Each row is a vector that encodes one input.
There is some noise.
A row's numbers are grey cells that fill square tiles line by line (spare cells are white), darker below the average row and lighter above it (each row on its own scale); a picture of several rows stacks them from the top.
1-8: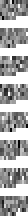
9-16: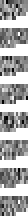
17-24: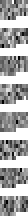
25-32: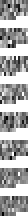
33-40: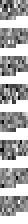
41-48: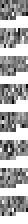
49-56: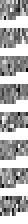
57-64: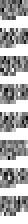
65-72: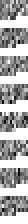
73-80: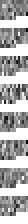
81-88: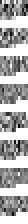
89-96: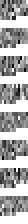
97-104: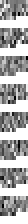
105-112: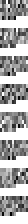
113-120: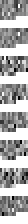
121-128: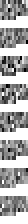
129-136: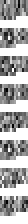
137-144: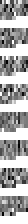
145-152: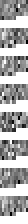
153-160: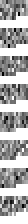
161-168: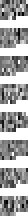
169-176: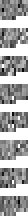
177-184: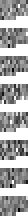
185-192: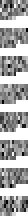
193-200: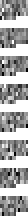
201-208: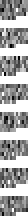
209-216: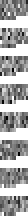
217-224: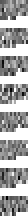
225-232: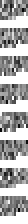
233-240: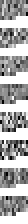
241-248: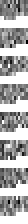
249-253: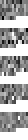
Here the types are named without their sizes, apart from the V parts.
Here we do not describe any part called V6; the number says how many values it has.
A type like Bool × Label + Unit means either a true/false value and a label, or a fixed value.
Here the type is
(Bool × Bool × Bool × Bool + Unit) × V6 + Line.
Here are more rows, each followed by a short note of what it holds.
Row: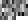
a value of V6
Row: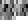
a point on a line
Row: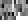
four true/false values and a value of V6
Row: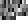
a value of V6
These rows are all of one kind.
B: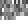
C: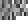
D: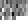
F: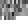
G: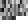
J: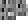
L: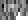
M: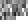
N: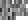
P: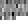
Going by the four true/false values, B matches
D, F, N and P.
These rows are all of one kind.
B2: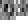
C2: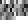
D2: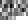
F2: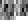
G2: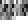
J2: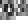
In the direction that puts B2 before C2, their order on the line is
D2, J2, B2, F2, G2, C2.
